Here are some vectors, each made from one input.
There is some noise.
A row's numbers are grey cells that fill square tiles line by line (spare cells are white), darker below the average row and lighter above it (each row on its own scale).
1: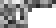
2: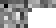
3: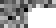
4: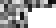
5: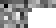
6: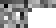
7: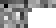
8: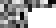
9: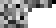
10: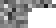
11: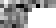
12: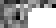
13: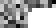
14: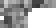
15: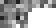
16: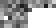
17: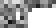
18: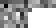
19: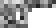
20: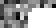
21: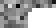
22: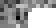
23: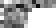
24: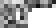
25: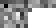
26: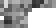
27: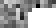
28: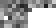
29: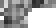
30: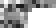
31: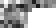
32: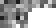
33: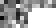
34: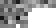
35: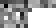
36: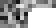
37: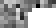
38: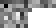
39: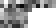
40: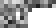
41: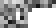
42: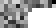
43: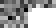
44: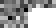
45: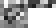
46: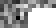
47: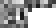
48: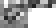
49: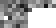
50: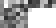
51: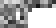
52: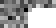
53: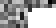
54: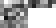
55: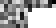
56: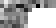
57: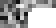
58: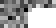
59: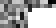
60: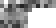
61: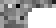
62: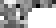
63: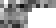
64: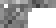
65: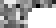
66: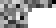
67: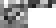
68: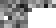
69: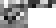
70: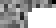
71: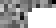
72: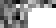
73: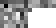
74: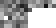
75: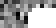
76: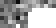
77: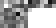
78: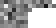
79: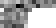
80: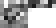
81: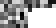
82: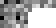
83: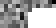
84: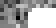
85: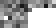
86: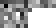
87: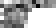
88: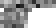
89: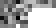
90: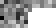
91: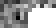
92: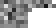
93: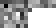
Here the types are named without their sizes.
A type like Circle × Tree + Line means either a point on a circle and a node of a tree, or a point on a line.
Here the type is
(Bool × Bool × Bool + Unit) × Label + Line × Line.
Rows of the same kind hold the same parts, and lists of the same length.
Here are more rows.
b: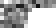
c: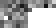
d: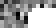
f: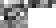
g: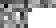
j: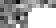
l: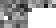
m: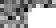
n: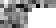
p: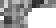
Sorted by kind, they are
b, f, n, p
c, g, l, m
d, j

